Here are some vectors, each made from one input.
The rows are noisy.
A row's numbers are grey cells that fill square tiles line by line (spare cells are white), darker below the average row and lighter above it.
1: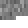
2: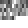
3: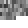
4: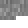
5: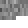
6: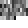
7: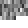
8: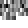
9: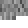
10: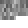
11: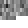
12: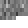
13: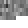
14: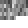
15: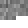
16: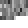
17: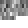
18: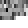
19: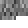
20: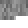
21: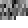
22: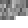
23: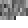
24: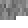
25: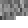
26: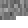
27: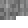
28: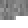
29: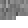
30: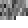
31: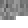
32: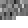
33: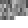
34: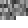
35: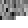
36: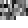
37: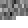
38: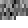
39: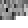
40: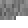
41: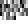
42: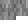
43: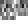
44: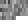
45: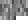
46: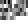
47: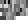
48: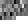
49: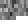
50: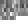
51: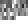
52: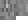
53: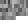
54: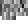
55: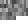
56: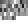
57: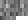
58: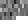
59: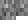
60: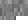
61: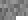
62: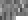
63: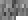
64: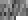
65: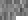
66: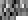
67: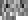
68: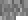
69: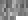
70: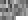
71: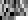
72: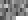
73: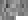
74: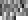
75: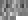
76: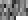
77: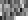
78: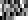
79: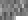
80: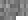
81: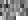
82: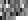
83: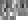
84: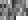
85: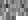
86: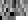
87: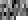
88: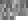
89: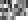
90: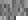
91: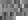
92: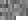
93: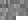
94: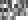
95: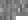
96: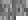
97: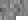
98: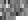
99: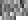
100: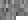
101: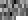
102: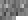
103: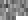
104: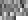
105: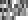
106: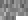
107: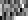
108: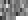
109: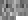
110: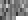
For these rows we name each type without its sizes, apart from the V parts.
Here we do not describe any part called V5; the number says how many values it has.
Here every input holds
a list of items, each a true/false value and a value of V5.
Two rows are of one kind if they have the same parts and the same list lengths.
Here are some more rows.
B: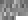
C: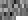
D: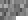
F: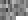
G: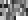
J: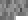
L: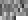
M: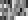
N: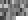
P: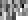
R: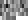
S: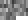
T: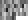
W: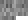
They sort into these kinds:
B, C, G, J, M, R, S, W
D, F, L, N
P, T

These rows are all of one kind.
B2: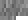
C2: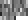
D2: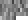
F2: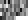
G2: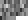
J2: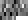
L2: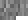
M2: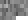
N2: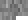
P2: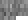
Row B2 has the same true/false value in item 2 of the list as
F2, J2 and L2.
